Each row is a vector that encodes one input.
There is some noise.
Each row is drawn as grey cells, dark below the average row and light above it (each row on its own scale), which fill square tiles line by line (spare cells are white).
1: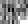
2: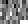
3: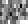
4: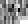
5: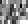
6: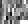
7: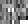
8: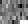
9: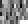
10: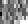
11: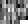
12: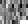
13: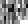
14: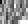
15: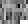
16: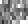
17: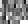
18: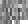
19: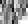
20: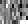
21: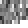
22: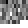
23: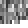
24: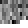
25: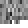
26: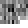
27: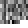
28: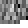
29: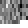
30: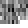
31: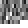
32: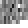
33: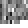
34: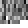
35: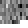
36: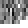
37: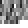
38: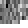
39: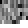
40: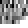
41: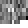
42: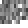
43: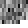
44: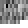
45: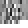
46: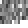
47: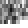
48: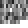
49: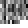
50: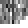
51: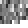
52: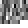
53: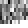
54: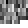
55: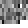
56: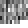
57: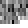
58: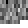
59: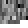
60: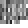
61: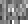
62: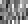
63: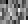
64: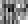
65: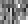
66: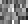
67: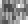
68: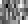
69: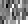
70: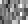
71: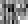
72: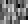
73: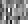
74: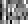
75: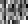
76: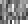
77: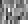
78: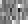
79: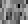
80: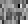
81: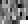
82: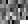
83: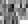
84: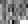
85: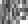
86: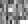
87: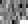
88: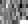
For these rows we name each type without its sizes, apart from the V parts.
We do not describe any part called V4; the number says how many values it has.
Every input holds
a list of items, each a true/false value and a value of V4.
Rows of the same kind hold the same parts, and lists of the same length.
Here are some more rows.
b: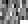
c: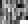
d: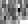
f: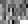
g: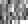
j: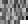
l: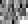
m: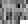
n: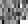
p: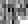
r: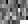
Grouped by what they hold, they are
b, c, f, j, r
d, g, l, p
m, n

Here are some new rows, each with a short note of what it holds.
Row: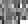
the empty list
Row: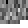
a list of one item
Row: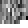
a list of one item
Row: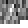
a list of one item
